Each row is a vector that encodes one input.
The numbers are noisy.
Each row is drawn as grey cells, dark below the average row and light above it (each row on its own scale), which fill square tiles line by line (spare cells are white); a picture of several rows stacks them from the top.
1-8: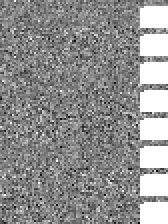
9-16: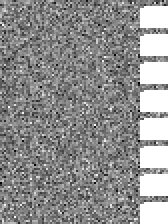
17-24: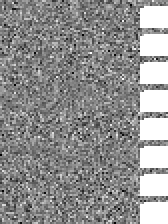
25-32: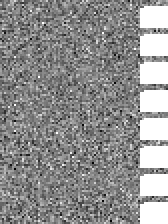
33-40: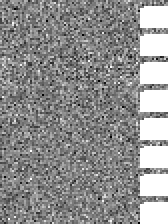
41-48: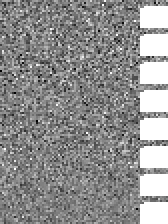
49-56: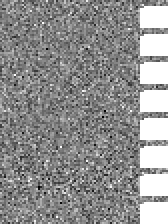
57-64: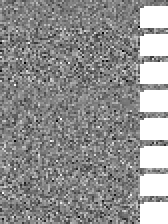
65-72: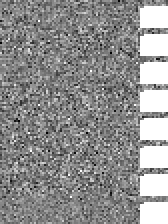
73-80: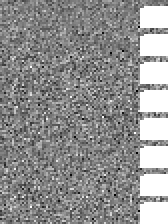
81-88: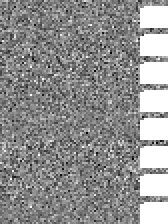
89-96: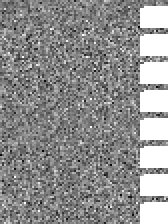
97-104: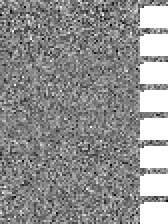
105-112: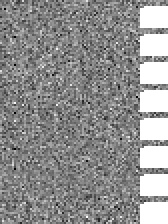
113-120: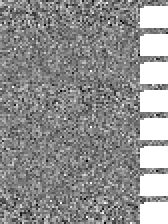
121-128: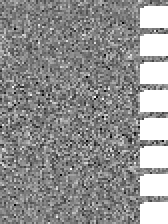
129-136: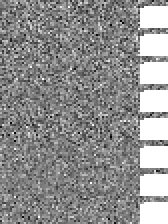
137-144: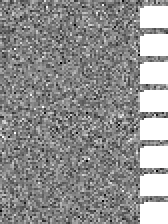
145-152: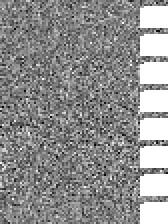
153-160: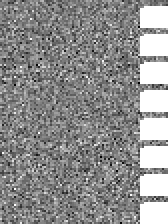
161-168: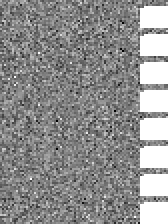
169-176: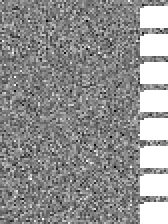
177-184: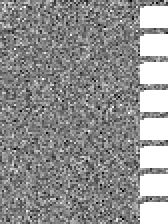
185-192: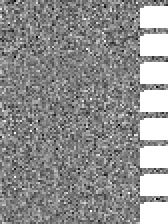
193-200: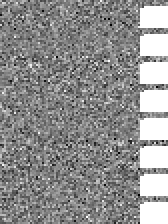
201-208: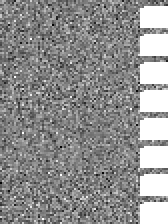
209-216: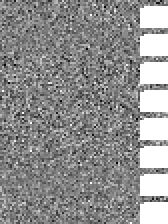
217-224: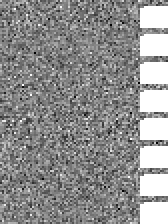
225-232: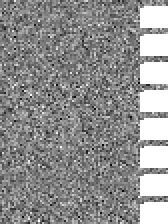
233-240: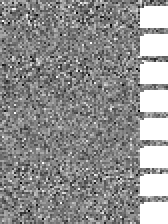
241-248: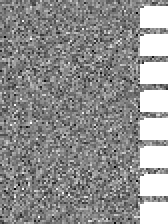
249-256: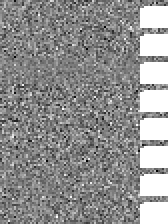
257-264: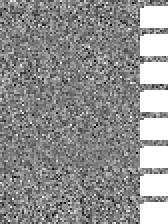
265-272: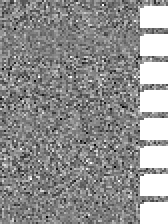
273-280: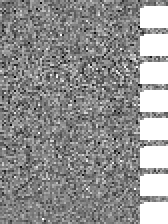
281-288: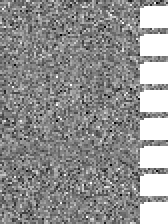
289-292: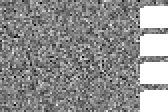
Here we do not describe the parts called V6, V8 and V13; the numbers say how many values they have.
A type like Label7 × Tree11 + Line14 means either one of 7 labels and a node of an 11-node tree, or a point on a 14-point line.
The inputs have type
Bool × Line15 + Line5 × V6 × V8 × V13.
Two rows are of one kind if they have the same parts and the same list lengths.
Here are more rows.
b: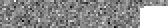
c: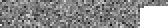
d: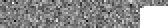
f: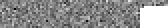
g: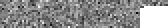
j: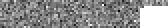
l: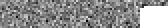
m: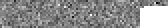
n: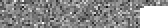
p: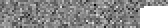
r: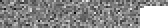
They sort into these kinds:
b, j, m, p
c, d, f, g, l, n, r

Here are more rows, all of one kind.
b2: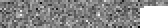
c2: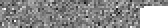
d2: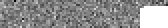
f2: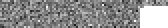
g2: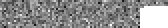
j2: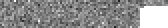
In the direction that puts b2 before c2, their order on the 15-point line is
j2, f2, b2, g2, c2, d2.
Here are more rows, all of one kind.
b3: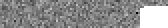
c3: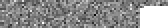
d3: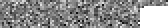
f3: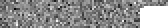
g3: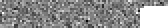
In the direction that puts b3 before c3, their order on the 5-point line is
d3, g3, f3, b3, c3.
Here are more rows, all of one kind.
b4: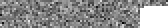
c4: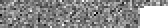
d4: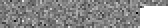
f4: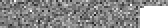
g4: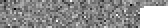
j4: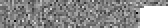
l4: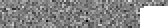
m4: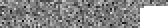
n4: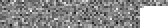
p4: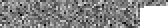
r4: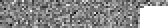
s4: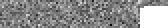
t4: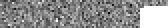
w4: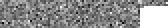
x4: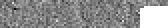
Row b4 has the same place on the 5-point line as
m4, p4, s4 and w4.
